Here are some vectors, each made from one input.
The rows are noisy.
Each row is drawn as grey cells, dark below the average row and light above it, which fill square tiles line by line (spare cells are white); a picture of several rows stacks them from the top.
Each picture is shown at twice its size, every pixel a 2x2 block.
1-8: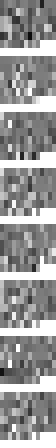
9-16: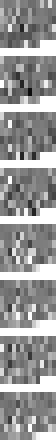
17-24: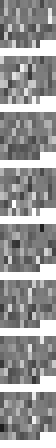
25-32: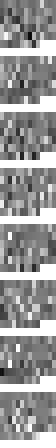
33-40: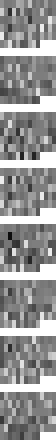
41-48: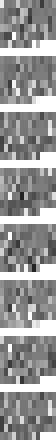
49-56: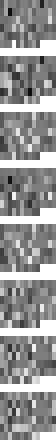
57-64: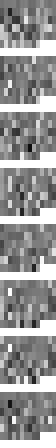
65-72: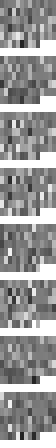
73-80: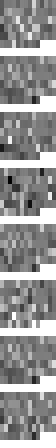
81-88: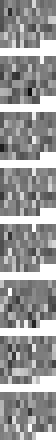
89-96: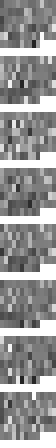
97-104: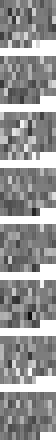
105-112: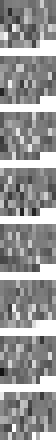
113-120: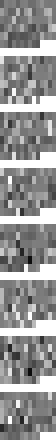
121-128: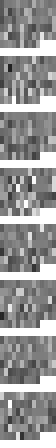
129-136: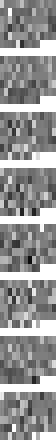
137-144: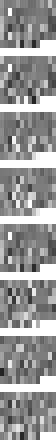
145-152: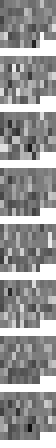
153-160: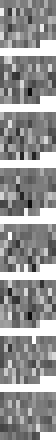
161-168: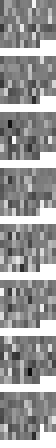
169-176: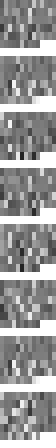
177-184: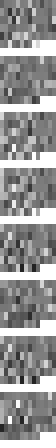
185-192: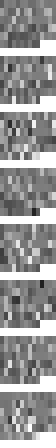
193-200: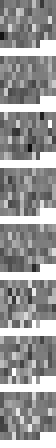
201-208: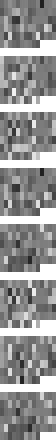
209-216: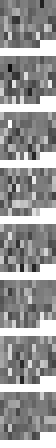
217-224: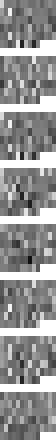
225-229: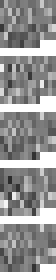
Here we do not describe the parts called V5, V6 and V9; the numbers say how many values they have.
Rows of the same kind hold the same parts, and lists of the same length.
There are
4 kinds of row.
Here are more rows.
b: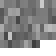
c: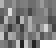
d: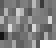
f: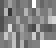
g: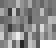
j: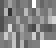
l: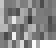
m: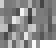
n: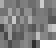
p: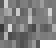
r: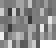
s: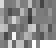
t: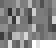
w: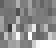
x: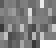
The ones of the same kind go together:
b, d, n
c
f, j, p, x
g, l, m, r, s, t, w

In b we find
a point on a 4-point line and a point on a 7-point line.
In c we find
a value of V6.
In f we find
a point on a 7-point line and a value of V9.
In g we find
one of 4 labels and a value of V5.
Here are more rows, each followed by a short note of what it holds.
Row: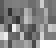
a point on a 7-point line and a value of V9
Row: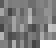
a point on a 7-point line and a value of V9
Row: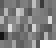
a point on a 4-point line and a point on a 7-point line
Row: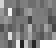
a value of V6
